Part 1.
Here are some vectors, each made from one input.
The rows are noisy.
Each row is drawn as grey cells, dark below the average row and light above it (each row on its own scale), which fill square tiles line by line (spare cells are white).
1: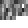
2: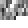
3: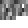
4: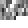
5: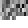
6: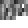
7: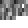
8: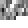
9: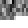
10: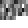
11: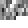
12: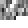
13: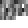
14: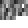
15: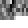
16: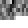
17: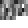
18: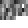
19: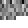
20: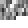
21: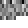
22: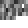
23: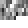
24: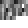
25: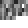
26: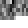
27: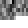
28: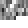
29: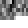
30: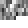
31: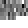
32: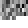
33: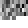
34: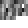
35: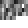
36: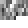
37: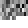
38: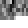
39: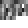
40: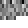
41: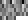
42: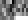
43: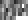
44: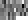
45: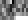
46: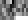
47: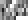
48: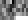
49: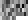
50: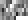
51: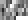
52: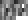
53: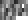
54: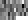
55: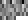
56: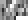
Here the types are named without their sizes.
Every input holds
a point on a circle.
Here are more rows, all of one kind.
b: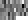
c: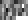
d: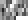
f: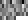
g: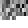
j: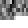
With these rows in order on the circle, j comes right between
b and c.
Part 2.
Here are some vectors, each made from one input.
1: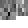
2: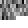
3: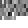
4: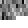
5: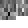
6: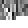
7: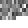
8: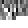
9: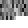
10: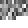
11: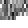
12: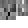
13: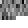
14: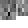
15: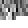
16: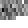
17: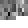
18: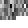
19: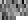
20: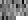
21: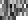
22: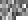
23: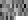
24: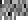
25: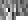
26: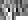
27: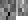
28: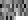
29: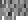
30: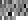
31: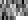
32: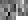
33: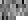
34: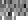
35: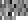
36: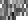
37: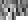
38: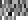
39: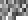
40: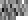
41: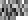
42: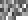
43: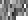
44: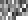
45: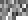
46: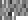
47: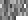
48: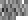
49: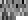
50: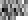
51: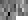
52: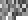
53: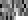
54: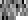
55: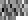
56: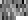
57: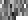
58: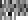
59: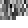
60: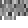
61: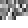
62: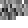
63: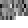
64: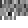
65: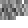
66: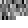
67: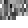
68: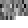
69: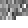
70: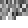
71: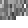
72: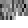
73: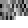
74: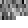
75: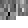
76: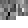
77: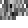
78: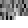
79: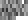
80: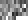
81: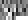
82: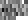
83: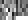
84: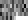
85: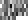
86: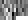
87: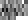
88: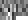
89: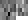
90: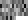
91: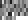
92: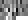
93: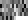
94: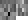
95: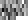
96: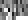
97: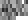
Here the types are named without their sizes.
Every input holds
a point on a circle.
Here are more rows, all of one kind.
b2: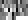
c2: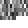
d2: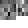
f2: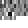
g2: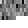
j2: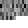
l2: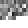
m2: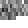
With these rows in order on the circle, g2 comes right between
b2 and j2.
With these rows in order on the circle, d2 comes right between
f2 and m2.
